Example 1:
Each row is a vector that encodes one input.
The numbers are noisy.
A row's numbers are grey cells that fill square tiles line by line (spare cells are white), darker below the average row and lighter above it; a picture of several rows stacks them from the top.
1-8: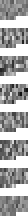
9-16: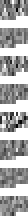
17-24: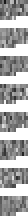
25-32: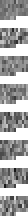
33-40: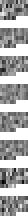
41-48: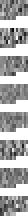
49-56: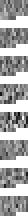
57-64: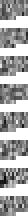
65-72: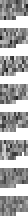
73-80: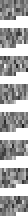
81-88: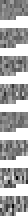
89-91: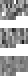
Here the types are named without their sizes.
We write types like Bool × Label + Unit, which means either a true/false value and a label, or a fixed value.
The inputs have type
(Label + Line) × (Tree + Unit).
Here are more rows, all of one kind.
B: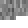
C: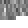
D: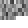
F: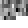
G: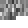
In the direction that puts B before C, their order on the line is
D, F, B, G, C.
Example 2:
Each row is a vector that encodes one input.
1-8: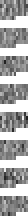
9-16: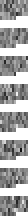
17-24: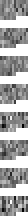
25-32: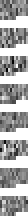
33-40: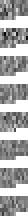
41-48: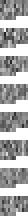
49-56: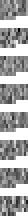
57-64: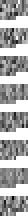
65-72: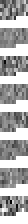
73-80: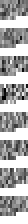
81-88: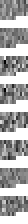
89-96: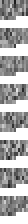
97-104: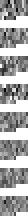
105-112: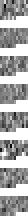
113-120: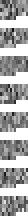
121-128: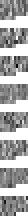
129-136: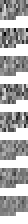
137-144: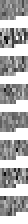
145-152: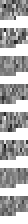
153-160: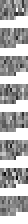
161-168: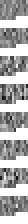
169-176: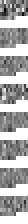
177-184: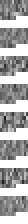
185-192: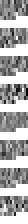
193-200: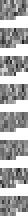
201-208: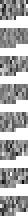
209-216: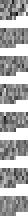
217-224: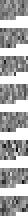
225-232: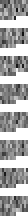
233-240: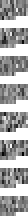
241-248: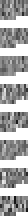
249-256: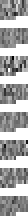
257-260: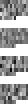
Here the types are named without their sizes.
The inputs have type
Circle + Label × Line.
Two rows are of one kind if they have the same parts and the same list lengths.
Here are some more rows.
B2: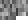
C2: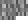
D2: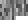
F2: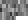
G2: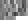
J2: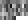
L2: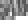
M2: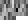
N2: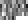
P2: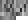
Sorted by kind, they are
B2, J2, P2
C2, D2, F2, G2, L2, M2, N2

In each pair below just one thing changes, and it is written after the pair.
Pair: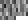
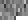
the label
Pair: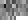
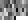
the label
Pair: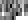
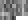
the place on the line
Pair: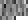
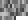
the label
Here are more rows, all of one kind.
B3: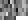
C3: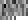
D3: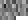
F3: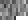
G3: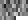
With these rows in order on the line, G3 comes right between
D3 and F3.
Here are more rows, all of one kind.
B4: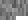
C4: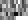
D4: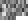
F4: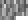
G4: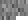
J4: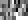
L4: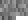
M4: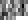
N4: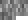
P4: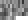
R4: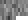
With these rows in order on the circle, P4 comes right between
F4 and J4.
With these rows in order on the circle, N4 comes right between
L4 and M4.
